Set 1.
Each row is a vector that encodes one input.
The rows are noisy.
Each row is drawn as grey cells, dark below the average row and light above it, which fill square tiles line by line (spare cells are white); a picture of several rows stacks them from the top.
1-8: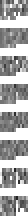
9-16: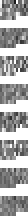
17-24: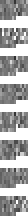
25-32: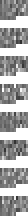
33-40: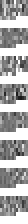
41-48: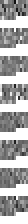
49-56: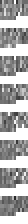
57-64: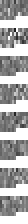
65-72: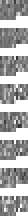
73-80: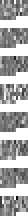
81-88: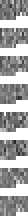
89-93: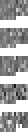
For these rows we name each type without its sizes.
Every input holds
a list of points on a line.
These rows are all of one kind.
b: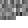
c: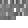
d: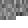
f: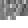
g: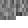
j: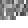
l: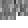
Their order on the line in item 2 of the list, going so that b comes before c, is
j, l, f, d, b, c, g.
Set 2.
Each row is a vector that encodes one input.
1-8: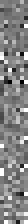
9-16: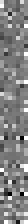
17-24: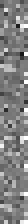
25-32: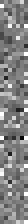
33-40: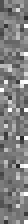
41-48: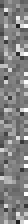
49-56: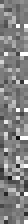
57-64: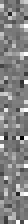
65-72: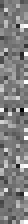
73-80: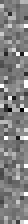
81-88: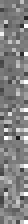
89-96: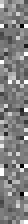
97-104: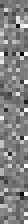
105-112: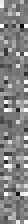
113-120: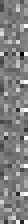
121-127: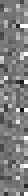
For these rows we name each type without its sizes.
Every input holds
a list of points on a line.
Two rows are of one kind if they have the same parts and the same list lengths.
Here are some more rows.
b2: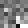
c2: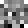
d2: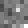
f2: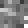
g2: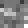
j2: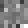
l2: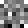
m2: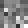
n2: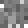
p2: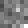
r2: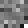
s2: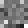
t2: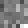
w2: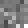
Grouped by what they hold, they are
b2, d2, j2, m2, p2, r2, s2, t2
c2, l2
f2, g2, n2, w2

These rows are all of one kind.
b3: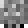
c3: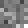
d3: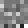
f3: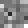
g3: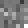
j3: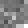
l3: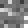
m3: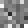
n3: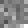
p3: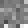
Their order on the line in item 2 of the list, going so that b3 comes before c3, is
b3, g3, l3, c3, d3, j3, n3, p3, f3, m3.
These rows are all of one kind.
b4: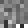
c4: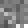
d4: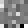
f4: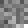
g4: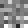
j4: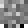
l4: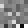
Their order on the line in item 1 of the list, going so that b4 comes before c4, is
d4, j4, l4, b4, c4, f4, g4.
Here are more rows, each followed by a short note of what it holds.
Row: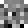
the empty list
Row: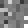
a list of two items
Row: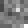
a list of one item
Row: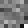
a list of one item
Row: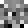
the empty list
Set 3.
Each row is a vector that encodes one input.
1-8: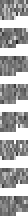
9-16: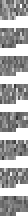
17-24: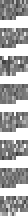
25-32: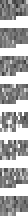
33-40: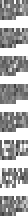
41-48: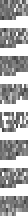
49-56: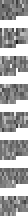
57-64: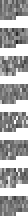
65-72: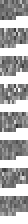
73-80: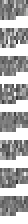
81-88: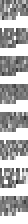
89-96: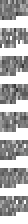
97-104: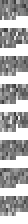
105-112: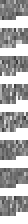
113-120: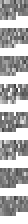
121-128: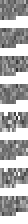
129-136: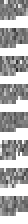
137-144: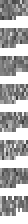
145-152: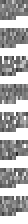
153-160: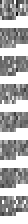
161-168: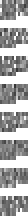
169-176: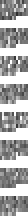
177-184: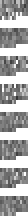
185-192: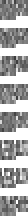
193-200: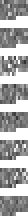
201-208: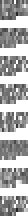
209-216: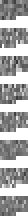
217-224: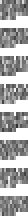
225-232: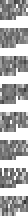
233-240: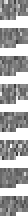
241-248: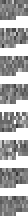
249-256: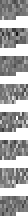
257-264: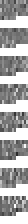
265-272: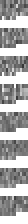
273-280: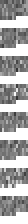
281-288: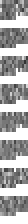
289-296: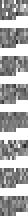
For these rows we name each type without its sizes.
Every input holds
either a point on a circle, or a point on a line.
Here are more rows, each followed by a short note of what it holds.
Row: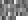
a point on a line
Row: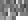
a point on a line
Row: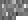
a point on a circle
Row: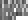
a point on a circle
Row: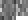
a point on a line
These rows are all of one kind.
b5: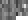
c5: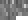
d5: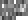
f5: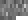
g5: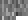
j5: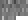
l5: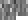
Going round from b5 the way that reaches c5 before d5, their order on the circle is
b5, c5, d5, l5, j5, g5, f5.
